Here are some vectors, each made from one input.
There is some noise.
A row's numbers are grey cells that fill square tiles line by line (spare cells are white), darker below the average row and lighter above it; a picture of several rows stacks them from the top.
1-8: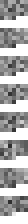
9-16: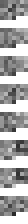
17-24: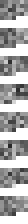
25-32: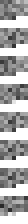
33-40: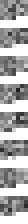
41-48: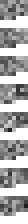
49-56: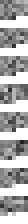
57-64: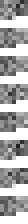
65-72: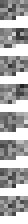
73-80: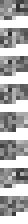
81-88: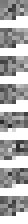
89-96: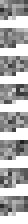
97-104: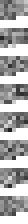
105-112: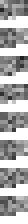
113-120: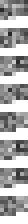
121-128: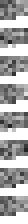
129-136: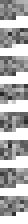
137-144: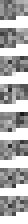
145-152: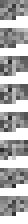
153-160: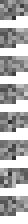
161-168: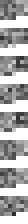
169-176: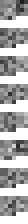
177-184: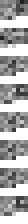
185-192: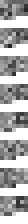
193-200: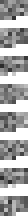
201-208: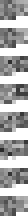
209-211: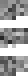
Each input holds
either a point on an 8-point line and a true/false value, or a point on a 10-point line.
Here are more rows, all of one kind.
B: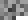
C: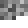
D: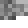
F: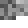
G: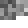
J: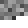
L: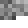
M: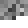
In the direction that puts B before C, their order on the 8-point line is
J, L, D, B, M, G, C, F.
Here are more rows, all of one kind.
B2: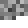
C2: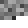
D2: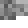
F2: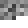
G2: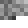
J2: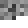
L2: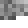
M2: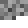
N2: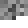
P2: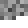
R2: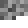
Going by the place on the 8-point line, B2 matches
D2, L2 and P2.
